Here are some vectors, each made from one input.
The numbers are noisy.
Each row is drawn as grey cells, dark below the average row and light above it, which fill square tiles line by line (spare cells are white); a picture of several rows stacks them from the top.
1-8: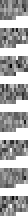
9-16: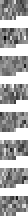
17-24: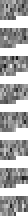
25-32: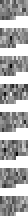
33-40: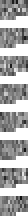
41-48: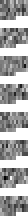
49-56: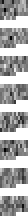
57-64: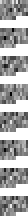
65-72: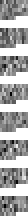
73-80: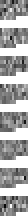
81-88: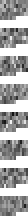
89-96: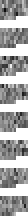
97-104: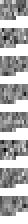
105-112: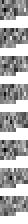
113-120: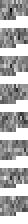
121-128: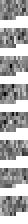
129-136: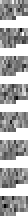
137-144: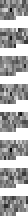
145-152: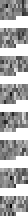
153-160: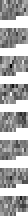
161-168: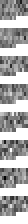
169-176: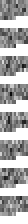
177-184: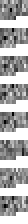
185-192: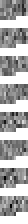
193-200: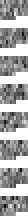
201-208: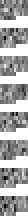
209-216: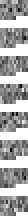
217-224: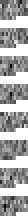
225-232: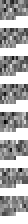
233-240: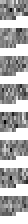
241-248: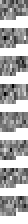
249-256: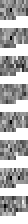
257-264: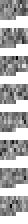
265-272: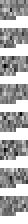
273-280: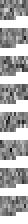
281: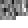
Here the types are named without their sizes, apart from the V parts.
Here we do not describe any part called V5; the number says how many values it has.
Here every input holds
a point on a circle and a true/false value, together with a list of values of V5.
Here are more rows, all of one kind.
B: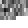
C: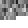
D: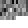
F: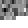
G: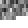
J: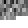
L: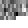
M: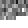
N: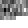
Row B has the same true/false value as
F, L and N.
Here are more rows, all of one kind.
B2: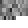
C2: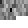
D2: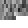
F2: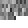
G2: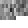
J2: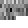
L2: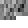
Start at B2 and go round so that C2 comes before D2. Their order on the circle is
B2, C2, F2, G2, L2, D2, J2.
